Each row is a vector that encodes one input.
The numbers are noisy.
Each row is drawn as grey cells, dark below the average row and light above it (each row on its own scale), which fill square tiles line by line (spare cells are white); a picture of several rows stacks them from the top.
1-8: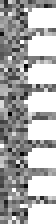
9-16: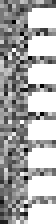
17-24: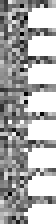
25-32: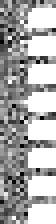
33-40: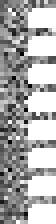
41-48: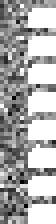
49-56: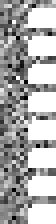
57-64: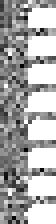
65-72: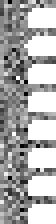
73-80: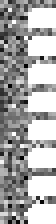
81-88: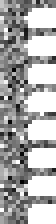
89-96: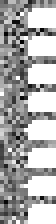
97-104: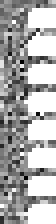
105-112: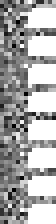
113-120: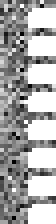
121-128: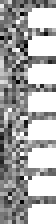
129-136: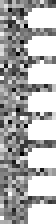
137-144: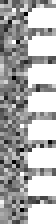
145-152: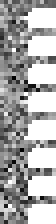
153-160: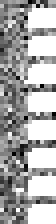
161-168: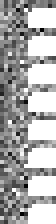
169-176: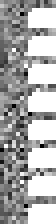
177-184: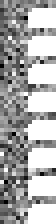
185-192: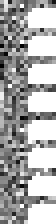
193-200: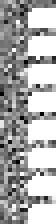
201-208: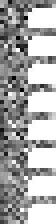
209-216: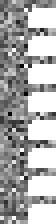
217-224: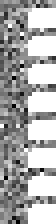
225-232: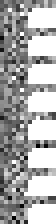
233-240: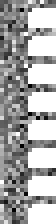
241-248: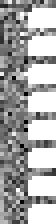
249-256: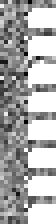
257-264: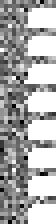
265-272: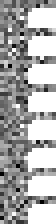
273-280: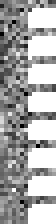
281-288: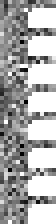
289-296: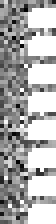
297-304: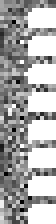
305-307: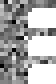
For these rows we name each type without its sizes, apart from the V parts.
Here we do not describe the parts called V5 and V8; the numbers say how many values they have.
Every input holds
a value of V8, together with either a point on a circle and a true/false value, or a value of V5.
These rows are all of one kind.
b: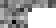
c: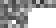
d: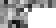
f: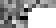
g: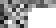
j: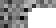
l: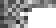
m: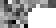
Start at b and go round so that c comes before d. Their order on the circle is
b, c, m, j, l, d, g, f.
